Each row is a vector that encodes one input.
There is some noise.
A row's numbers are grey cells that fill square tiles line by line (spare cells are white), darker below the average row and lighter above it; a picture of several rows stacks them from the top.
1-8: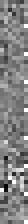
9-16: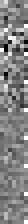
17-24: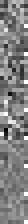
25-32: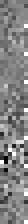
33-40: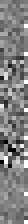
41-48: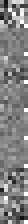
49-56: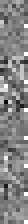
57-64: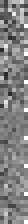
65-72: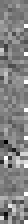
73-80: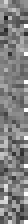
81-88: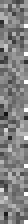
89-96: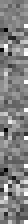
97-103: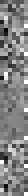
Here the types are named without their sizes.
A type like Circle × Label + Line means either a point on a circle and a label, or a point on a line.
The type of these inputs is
Line × (Line + Tree).
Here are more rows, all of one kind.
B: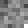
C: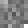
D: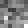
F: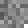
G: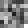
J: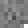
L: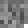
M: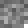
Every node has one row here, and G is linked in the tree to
F.
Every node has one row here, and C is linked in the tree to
D, J and L.
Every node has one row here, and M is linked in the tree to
B.
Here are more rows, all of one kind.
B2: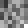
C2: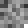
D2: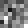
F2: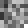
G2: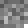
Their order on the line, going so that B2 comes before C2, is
B2, F2, G2, C2, D2.
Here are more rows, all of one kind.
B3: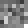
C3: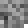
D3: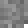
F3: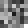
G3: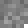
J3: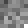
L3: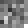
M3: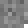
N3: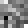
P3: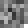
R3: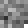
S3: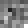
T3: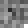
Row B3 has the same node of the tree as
D3, G3, J3 and R3.
